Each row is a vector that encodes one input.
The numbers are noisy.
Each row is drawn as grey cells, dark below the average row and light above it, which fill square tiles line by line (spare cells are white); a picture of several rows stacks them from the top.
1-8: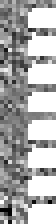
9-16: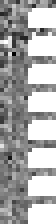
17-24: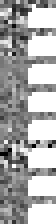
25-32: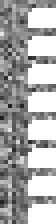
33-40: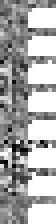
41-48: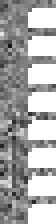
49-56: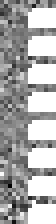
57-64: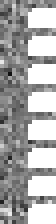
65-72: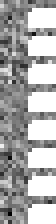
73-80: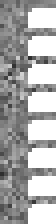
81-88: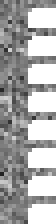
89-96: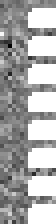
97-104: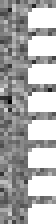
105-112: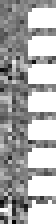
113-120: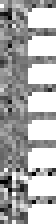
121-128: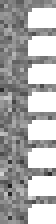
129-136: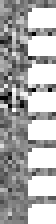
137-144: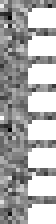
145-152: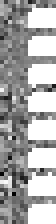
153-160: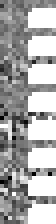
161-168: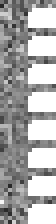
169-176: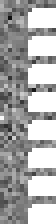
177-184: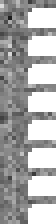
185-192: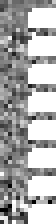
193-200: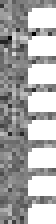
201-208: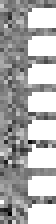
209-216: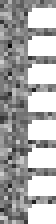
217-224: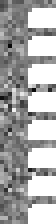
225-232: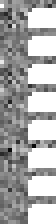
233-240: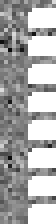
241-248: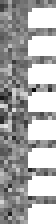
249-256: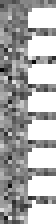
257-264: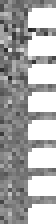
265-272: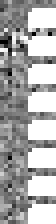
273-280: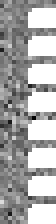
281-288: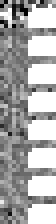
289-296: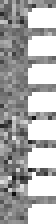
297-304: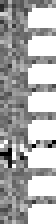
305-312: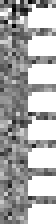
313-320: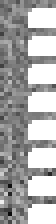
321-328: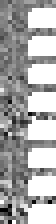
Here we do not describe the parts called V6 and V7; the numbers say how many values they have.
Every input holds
either a point on a 12-point line, a value of V6 and a value of V7, or a list of up to two points on a 5-point line.
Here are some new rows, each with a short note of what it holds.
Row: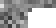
a list of one item
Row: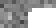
a point on a 12-point line, a value of V6 and a value of V7
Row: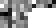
the empty list
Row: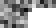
the empty list
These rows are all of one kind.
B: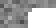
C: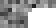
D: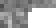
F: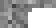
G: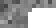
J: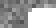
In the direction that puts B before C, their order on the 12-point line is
D, B, G, C, J, F.
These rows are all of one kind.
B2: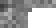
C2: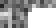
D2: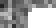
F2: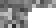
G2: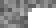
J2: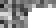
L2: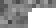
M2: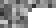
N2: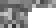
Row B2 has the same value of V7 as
D2, L2 and M2.
